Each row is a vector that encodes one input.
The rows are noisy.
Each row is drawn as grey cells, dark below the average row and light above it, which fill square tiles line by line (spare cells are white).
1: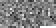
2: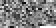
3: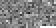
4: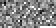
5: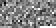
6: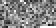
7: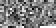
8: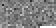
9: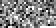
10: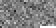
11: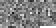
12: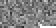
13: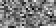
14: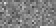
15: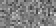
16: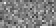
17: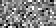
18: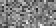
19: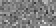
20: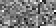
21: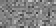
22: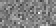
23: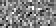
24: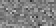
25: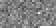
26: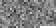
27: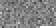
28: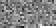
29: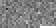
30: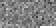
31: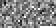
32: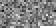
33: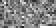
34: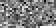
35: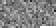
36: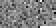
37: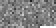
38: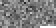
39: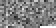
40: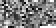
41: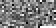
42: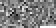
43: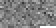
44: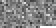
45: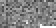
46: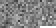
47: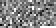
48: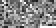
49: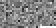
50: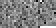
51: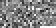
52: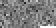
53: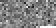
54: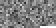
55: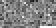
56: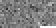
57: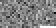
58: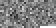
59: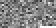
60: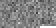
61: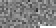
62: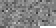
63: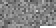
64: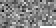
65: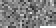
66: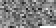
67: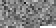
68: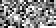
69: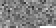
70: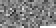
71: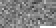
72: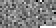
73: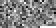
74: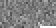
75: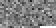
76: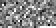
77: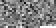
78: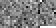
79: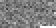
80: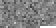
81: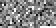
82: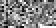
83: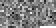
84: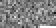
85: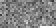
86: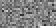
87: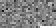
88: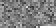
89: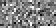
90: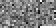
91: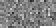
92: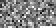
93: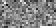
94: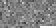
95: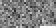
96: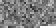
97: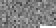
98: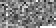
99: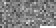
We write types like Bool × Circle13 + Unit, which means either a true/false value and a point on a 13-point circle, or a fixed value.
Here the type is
Line5 + List2(Line7).
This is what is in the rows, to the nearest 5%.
About 15% of them hold a point on a 5-point line. The rest are lists of up to two points on a 7-point line: about 10% of all rows are empty, 30% hold one and 50% two.
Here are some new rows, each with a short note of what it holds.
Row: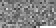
a list of one item
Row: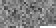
a list of two items
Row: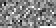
a point on a 5-point line
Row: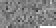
a list of two items
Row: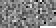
the empty list
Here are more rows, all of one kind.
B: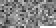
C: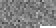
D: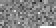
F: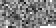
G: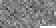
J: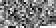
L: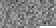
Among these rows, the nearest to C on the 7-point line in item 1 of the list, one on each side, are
F and G.
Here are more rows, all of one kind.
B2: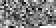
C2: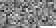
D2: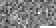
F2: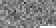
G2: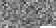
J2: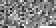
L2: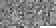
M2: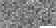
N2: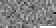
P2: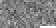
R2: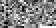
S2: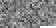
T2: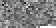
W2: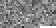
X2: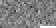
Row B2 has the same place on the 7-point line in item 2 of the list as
C2, F2, G2 and M2.
